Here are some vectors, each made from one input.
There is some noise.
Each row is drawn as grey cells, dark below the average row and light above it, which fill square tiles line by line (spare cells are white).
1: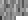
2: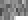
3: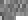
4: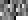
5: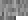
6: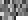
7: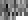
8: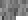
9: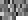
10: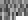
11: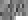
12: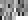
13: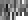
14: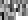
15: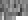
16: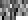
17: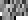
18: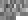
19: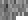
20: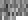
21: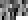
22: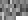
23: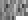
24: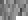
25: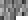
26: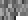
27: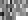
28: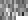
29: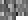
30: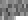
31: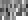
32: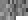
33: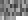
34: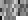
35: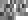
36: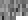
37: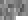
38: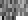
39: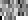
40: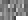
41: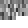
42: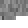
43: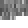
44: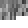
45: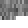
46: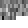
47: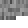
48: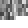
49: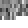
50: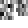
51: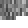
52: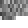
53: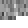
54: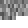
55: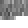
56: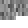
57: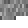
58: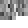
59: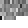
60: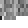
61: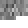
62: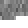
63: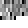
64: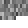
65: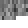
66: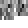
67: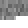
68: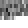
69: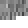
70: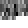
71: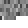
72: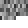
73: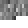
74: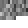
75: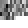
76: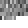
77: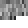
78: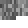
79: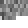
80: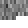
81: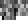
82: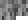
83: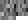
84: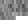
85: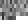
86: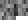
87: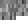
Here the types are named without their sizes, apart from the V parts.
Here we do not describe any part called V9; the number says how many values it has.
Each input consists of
either a point on a line, or a true/false value and a value of V9.
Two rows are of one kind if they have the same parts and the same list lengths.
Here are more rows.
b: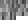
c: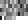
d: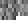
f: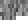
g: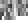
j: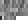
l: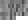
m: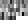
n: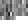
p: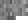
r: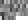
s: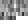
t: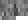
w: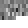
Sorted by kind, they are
b, c, f, l, r, t, w
d, g, j, m, n, p, s

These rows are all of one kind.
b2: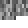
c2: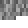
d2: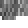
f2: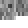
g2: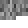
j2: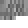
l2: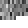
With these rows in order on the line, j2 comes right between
c2 and f2.
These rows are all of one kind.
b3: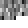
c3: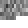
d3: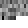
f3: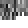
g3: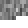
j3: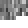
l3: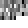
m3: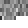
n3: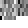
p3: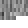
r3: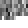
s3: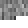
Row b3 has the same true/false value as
c3, f3 and l3.
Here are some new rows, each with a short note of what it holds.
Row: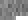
a point on a line
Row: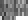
a point on a line
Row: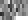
a point on a line
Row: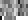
a true/false value and a value of V9
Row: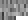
a true/false value and a value of V9
